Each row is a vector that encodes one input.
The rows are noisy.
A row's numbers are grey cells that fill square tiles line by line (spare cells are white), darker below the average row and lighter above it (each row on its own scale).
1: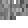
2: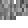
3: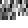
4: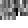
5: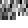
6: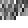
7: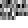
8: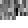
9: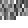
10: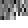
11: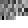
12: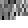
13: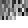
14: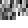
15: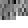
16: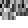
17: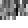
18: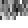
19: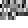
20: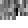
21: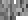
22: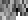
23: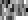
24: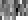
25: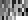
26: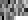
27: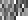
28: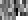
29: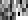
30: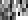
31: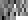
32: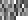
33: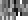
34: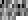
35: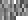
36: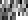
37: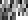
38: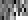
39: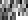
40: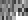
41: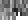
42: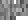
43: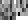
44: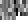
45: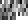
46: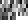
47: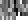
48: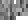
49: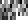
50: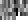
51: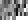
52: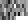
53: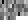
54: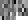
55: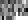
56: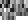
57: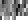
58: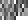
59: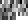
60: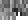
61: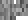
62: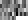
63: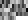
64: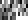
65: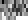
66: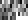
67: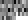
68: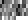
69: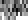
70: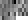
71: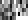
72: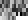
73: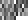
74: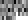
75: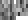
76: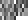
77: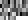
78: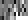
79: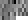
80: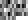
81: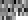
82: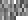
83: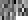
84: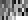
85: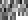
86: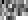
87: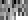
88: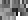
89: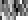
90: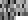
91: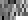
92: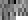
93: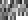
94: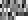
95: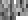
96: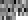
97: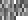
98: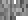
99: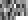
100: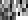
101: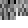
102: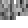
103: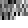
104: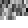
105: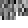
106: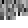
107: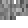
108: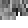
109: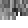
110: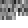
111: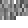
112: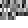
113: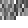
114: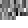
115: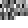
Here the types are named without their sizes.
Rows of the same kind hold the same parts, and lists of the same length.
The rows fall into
2 kinds.
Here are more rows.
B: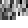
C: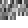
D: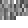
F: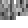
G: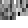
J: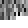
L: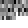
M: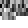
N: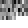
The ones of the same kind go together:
B, C, D, F, G
J, L, M, N

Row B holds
a point on a line.
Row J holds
a point on a circle and a point on a line.
